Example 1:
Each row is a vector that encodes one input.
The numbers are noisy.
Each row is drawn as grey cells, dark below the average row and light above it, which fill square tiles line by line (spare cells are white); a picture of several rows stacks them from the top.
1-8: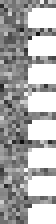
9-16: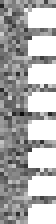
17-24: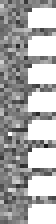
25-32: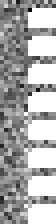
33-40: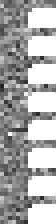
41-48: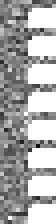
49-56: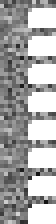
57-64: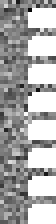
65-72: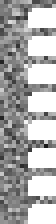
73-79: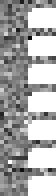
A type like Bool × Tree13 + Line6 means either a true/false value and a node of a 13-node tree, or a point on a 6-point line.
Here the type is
Circle9 + Circle10.
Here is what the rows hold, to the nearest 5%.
About 55% of them hold a point on a 9-point circle. The rest hold a point on a 10-point circle.
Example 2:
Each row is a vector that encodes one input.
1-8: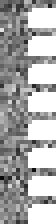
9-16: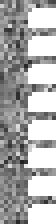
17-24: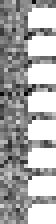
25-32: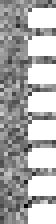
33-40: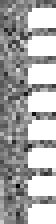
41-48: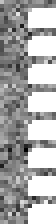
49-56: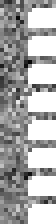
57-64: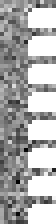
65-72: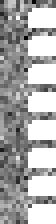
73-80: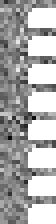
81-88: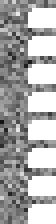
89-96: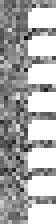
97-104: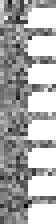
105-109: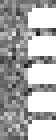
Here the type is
Circle8 × Tree9.
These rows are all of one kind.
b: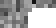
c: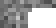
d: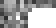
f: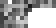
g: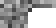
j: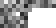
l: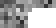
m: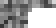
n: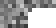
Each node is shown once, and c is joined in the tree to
d, f, j and n.
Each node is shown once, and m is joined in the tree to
j.
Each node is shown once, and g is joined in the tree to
f.
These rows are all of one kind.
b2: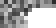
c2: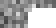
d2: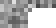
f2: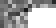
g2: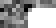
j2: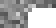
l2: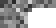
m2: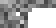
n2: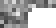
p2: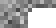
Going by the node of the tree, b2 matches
m2 and p2.
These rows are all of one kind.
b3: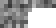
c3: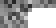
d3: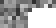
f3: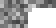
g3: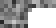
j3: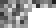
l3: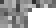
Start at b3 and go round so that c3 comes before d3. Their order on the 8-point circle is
b3, c3, g3, d3, l3, f3, j3.
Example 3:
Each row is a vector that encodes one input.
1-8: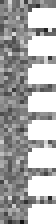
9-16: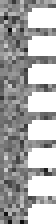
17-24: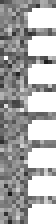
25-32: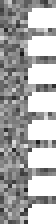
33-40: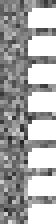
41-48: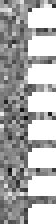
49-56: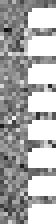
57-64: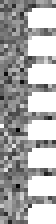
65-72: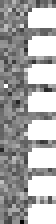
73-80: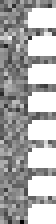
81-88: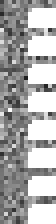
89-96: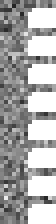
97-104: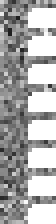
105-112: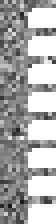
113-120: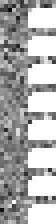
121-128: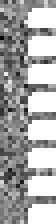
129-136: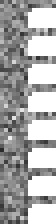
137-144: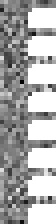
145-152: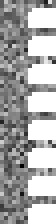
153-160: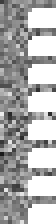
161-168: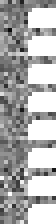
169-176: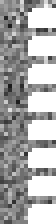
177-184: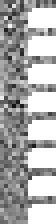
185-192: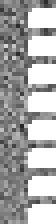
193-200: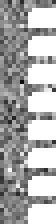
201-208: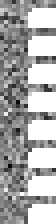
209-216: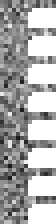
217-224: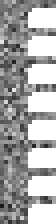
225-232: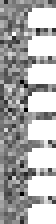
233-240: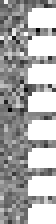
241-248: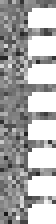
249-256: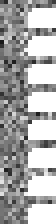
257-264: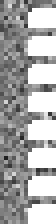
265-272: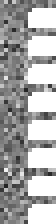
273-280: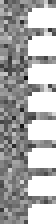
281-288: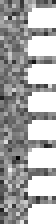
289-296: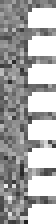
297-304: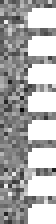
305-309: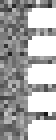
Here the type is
(Bool × Bool × Bool × Bool + Unit) × Line4.
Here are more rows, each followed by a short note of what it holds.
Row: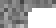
a point on a 4-point line and four true/false values
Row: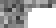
a point on a 4-point line and four true/false values
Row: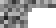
a point on a 4-point line
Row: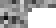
a point on a 4-point line
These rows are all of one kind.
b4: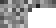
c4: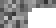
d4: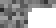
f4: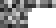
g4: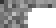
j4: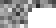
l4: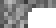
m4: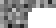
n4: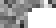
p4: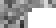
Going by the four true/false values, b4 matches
c4 and l4.
